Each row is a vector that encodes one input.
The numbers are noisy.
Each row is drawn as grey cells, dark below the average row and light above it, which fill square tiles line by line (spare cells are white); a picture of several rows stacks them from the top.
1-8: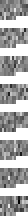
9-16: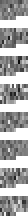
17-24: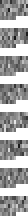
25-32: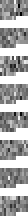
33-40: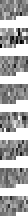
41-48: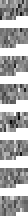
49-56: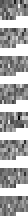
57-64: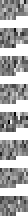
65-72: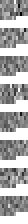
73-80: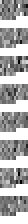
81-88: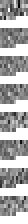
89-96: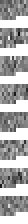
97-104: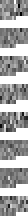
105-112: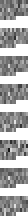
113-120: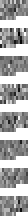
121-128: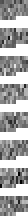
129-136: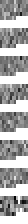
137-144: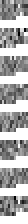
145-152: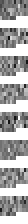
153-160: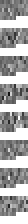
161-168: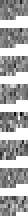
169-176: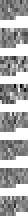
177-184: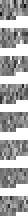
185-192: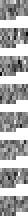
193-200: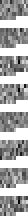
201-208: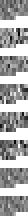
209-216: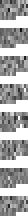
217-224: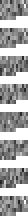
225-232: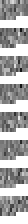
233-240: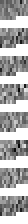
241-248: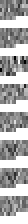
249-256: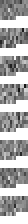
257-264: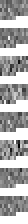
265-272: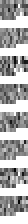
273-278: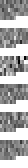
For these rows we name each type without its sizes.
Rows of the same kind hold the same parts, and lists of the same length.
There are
4 kinds of row.
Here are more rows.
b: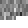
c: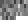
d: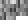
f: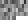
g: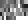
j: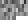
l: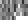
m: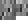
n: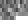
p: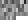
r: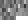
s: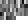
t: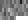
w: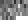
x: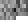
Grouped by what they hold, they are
b, f, g, j, m, p, s
c, r, w
d, l, x
n, t

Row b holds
three true/false values.
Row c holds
a label and a node of a tree.
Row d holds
a point on a line.
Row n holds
a label.
